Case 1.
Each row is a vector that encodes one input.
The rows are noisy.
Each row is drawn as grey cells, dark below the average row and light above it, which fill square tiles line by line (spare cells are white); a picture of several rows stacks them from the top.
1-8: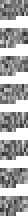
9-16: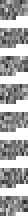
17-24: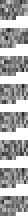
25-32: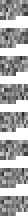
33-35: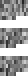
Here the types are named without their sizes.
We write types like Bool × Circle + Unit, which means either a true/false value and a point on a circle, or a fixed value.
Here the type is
Bool × Bool × Bool.
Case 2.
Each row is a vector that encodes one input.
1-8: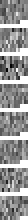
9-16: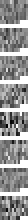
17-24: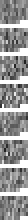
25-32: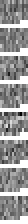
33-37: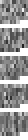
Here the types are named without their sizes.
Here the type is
Circle.
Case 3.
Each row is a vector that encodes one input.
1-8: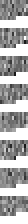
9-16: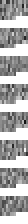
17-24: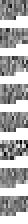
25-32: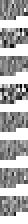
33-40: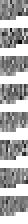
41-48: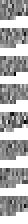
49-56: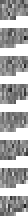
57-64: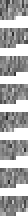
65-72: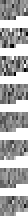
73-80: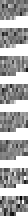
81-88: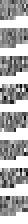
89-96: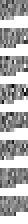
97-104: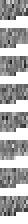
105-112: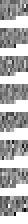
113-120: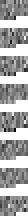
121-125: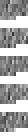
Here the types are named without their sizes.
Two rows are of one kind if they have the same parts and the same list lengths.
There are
2 kinds of row.
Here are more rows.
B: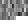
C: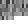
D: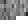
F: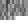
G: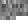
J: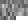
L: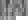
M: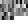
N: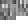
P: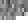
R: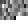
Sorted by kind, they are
B, C, D, F, G, J, L, N, P, R
M

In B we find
a point on a circle.
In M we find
a fixed value.
